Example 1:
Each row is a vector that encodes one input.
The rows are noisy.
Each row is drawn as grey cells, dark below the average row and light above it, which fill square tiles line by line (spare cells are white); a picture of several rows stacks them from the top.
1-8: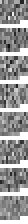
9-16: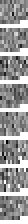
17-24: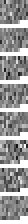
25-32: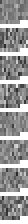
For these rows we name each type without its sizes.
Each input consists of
a point on a line.
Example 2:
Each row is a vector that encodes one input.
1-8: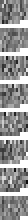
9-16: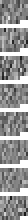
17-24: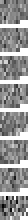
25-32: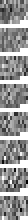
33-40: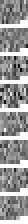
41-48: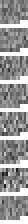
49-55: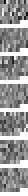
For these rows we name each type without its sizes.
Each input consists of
a point on a line.
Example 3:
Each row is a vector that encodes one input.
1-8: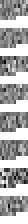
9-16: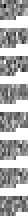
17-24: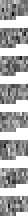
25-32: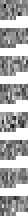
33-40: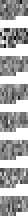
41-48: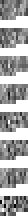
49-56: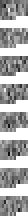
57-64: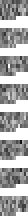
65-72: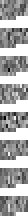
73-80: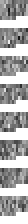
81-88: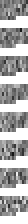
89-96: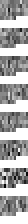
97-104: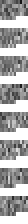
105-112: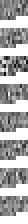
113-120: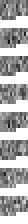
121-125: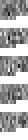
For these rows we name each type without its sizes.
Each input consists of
either a fixed value, or five true/false values.
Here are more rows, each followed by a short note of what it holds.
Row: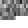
five true/false values
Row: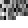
a fixed value
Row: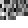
a fixed value
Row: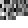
a fixed value
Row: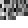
a fixed value
